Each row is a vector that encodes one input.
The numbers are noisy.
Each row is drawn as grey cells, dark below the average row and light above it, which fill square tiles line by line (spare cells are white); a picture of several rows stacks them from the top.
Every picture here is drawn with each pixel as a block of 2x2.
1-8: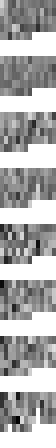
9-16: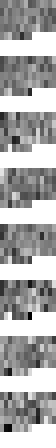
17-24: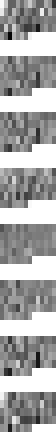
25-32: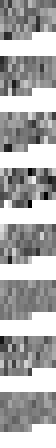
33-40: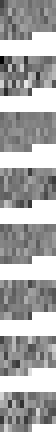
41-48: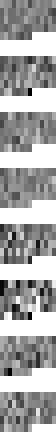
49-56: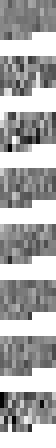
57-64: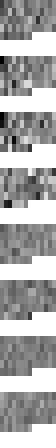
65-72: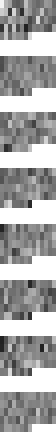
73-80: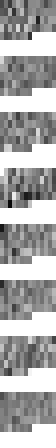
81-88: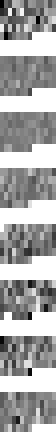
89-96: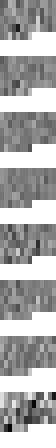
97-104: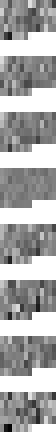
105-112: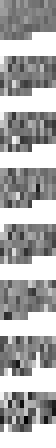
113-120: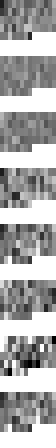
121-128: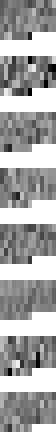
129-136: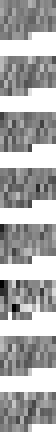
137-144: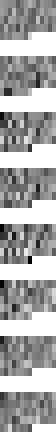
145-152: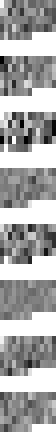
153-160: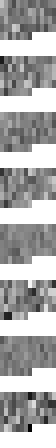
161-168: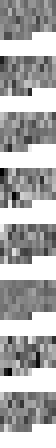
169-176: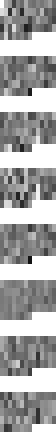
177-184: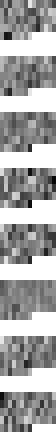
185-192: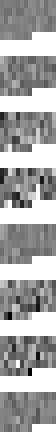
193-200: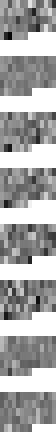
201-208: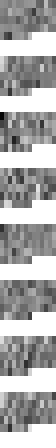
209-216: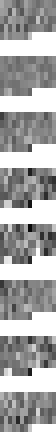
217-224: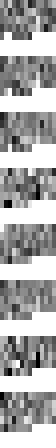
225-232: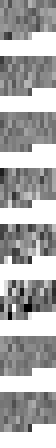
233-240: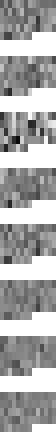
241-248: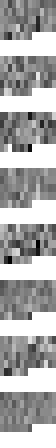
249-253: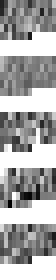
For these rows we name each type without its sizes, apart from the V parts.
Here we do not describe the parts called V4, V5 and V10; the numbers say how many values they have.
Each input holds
a label, together with either two labels, or a value of V4, a value of V5 and a value of V10.
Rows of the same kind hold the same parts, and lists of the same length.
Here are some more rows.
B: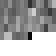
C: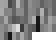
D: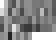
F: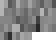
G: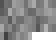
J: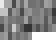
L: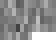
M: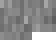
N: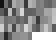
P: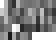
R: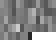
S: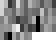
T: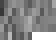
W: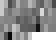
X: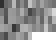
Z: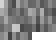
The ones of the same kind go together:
B, C, D, F, N, P, R, S, W, X, Z
G, J, L, M, T

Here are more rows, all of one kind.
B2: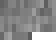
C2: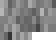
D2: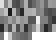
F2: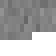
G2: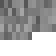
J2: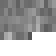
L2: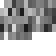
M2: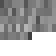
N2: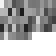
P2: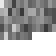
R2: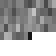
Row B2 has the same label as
M2, P2 and R2.
